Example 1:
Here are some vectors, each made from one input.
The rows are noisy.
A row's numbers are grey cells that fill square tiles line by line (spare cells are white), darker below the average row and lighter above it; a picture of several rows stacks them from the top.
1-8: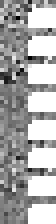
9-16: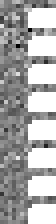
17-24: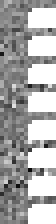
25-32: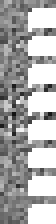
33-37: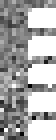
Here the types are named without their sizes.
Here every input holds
a point on a line.
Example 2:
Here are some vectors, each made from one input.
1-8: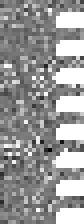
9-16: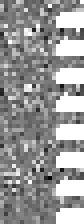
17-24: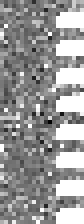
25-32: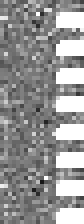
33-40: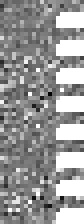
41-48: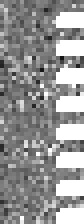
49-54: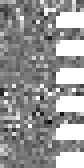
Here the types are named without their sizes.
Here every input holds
either a fixed value, or a node of a tree.
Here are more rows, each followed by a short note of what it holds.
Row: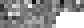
a fixed value
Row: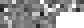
a node of a tree
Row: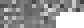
a node of a tree
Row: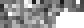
a fixed value
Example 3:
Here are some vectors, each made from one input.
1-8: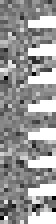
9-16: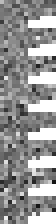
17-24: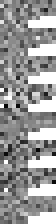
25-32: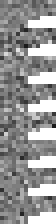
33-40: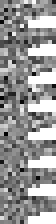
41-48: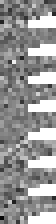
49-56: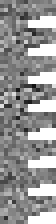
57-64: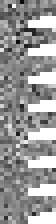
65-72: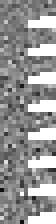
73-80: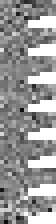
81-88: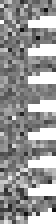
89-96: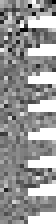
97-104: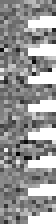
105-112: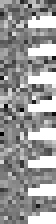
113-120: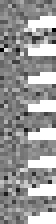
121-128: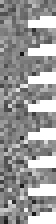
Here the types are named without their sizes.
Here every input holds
either a fixed value, or a point on each of two lines.
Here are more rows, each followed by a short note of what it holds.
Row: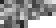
a point on each of two lines
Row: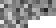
a fixed value
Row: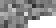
a point on each of two lines
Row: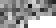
a fixed value
